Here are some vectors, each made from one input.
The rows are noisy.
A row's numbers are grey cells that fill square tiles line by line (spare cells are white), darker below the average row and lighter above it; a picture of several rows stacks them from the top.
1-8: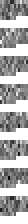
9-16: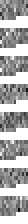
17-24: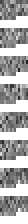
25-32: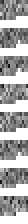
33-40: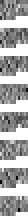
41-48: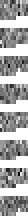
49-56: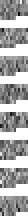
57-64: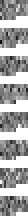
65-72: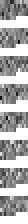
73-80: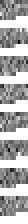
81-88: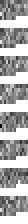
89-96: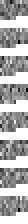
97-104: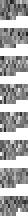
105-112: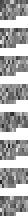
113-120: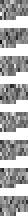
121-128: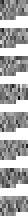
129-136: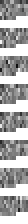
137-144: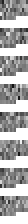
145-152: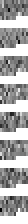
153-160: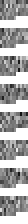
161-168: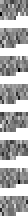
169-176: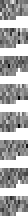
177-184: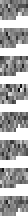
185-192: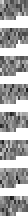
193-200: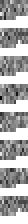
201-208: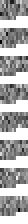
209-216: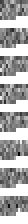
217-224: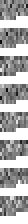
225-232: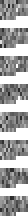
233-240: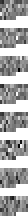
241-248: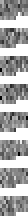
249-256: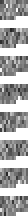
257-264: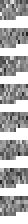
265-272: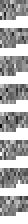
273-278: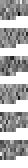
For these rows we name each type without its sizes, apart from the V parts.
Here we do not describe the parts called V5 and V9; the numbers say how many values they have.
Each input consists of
either a value of V5 and a value of V9, or a list of points on a line.
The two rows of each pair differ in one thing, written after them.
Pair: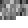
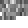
the value of V9
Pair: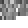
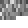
the value of V9
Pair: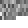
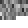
the value of V9
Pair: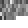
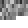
the value of V9
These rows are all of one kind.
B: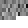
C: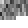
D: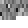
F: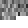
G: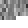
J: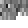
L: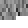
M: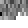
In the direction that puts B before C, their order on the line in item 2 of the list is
D, L, B, F, J, M, G, C.
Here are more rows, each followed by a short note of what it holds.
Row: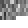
a value of V5 and a value of V9
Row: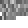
a value of V5 and a value of V9
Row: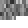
a list of one item
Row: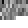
a value of V5 and a value of V9
